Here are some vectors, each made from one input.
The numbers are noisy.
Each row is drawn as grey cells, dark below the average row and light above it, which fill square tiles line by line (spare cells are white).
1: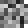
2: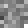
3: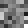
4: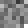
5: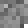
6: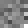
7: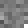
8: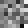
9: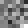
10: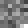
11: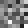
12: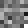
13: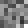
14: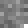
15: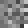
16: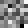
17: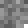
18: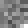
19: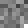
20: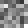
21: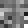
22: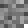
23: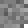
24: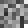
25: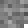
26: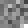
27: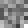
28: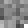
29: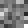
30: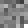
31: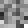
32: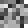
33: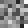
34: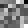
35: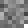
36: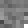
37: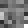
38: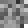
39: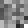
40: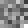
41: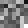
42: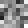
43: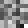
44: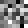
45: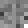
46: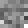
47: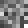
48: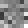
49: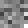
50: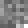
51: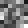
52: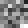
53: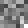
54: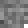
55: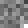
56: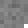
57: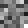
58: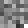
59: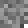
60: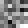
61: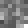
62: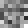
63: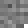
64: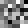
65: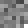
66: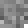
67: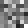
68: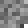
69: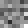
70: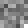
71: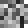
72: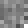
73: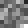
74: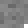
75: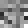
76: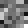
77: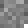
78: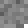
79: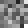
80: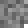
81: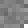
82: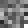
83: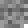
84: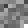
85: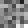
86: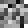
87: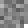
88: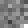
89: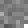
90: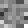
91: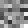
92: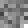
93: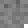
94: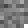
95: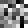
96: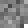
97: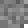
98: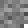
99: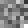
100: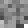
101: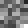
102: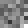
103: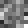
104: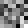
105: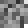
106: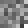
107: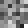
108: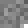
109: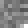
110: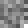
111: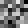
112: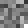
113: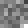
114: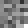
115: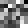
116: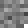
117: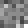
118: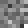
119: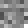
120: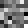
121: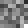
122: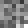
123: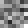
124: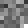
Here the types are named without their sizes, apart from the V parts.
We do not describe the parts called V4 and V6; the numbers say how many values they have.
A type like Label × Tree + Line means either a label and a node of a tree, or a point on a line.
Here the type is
(Bool × Line + V4) × V6.
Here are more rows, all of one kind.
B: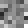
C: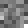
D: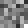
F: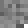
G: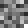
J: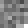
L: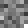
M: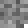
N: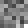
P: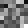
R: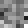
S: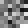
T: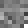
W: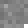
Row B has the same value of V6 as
F, G, N and S.
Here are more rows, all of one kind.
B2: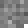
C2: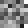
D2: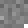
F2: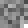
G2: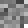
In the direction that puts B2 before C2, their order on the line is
B2, D2, G2, C2, F2.
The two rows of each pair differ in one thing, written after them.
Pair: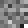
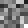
the place on the line
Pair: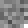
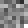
the value of V6
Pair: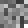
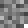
the value of V6
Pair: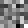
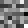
the place on the line
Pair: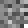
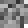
the value of V6
